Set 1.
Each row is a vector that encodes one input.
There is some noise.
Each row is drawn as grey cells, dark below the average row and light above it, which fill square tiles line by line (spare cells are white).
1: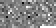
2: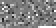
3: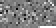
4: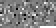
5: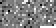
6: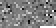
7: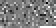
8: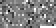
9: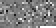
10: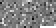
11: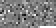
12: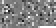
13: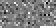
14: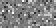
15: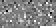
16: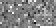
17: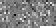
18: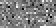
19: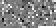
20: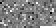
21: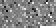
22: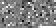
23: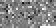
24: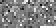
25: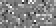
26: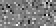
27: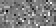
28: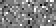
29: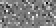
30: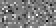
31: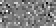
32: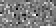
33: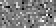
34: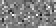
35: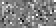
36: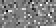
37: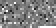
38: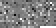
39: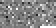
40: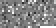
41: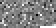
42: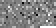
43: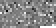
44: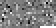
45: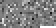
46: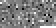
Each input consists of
either a point on a 6-point line, or a node of a 7-node tree.
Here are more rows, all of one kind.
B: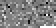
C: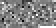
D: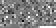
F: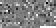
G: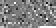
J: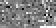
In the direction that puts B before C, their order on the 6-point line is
J, B, F, G, D, C.
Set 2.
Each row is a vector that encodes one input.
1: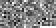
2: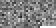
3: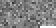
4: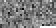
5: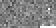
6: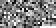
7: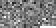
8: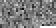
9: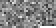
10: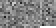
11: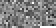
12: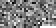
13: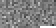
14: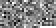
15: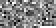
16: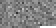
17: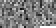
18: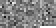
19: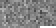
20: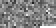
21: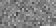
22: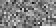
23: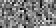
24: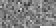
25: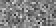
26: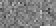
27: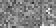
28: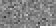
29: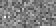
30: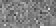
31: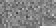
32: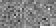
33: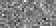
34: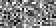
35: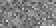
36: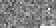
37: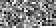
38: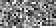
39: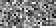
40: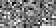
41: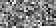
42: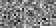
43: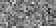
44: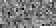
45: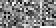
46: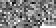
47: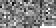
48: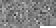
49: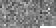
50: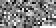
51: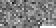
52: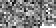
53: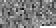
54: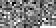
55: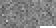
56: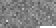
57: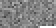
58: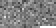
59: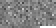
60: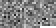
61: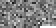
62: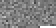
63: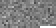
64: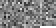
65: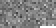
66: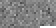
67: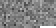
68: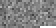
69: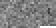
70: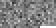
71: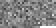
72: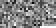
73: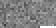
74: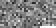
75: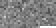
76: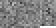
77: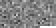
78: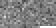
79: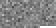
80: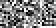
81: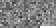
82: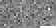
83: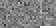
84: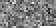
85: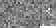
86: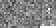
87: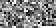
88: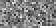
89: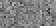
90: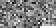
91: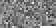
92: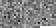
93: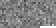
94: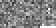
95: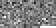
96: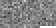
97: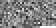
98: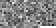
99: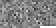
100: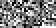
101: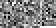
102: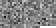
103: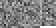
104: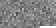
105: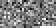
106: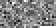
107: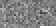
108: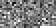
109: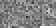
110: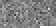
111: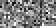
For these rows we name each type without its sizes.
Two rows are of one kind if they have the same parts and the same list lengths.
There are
3 kinds of row.
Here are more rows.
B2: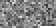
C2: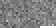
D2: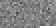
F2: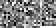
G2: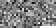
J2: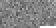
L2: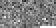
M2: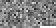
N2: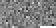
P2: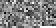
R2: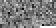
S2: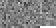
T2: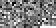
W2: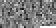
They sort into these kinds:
B2, L2, M2, N2, P2, T2
C2, D2, F2, G2, J2, S2
R2, W2

